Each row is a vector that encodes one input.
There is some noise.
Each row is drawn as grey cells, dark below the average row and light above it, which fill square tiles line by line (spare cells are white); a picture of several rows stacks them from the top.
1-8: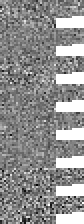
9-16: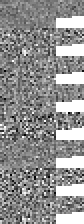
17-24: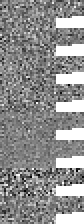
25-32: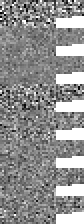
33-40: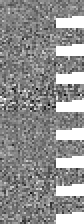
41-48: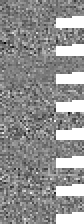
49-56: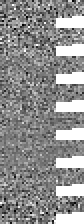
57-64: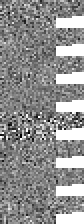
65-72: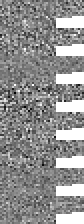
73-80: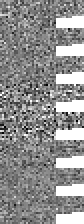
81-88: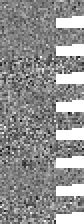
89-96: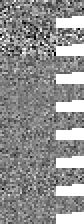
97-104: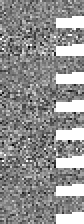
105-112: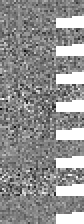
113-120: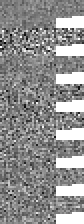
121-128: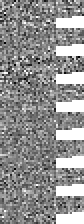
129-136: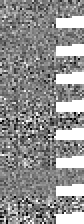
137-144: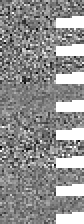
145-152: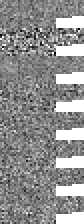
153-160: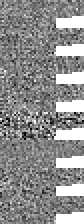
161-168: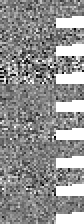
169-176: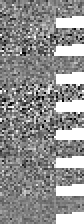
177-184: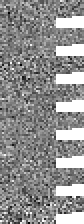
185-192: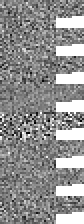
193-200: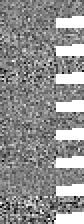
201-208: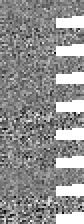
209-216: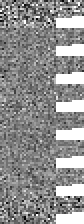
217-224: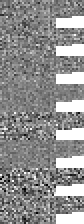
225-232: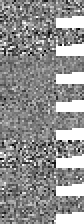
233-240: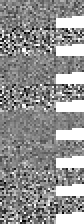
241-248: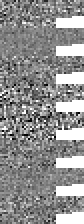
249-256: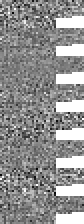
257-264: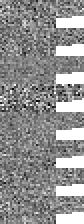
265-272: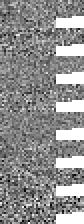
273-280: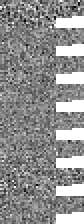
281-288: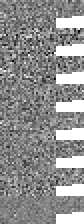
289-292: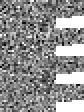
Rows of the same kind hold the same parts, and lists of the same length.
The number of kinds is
2.
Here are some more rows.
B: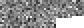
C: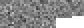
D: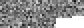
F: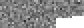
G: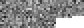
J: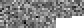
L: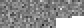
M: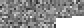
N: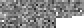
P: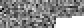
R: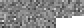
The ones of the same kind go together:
B, D, G, J, L, M, N, R
C, F, P

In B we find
a point on each of two 6-point circles and a point on a 12-point line.
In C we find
a point on a 12-point line.
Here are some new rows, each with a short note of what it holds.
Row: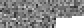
a point on a 12-point line
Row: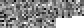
a point on a 12-point line
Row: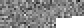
a point on each of two 6-point circles and a point on a 12-point line
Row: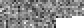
a point on a 12-point line
